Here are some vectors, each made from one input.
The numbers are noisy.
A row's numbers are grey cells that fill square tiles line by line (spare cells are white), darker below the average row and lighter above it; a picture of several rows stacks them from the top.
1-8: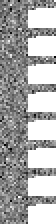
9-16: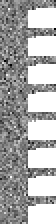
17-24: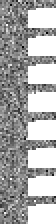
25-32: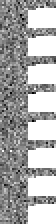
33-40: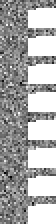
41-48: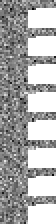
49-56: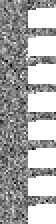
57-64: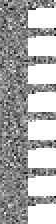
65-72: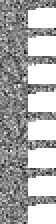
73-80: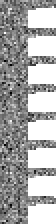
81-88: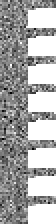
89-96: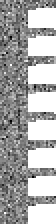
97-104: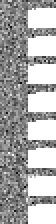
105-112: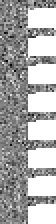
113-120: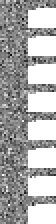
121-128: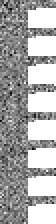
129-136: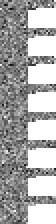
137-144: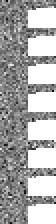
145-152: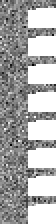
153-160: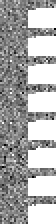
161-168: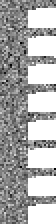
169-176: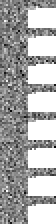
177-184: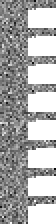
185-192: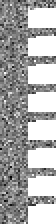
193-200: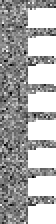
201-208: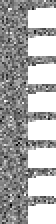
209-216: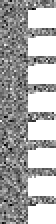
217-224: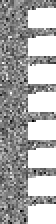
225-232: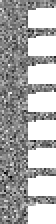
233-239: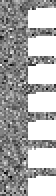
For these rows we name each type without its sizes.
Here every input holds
a node of a tree, together with a list of points on a line.
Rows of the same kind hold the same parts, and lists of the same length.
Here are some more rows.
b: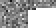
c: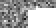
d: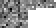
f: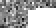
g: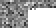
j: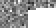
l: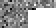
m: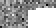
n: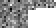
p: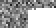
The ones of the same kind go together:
b, j, m, p
c, f, g
d, l, n

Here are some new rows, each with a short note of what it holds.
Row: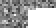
a node of a tree, together with a list of one item
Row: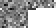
a node of a tree, together with the empty list
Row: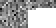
a node of a tree, together with a list of two items
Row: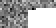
a node of a tree, together with the empty list
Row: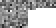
a node of a tree, together with a list of one item
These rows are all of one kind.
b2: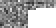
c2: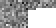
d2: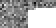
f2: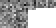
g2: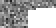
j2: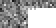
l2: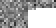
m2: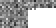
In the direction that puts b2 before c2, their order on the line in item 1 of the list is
b2, d2, l2, c2, f2, j2, g2, m2.
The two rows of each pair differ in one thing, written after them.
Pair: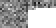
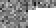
the place on the line in item 2 of the list
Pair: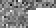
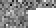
the place on the line in item 2 of the list
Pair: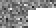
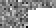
the node of the tree
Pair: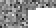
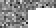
the place on the line in item 2 of the list
